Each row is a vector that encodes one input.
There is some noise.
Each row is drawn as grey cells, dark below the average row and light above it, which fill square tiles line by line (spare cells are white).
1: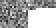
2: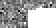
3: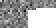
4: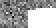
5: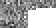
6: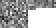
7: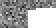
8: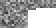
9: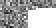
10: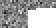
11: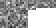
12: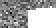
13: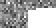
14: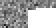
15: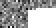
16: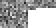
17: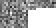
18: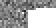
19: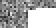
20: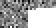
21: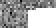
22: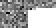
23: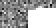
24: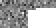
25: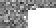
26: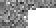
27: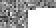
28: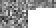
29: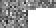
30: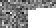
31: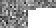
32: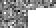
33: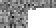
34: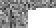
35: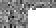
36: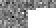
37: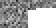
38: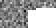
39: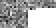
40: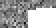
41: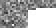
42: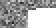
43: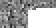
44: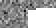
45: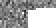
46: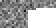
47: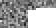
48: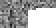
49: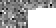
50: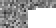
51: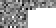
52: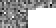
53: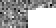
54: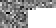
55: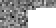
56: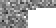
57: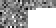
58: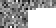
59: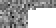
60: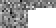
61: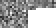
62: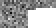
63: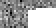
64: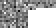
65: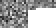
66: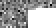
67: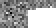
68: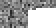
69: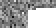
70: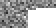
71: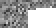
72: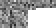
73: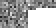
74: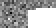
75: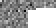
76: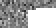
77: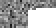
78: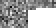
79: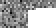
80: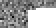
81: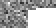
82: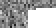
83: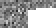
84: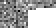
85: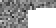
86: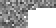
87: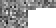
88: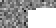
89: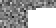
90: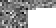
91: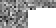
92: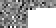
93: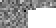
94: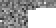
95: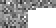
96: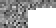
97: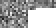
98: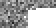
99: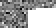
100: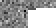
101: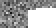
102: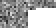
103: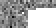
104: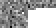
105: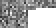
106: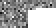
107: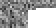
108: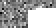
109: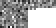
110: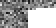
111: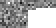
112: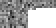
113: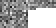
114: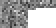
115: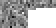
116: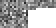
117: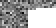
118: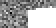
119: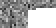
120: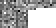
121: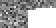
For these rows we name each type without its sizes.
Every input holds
a point on each of three lines, together with either a point on a line, or three true/false values.
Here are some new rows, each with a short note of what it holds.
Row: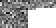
a point on each of four lines
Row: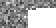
a point on each of three lines and three true/false values
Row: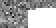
a point on each of three lines and three true/false values
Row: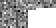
a point on each of four lines
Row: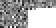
a point on each of four lines
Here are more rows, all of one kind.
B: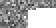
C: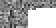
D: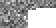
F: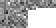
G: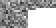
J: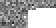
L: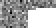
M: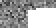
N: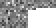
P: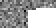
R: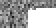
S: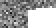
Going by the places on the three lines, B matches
M and R.
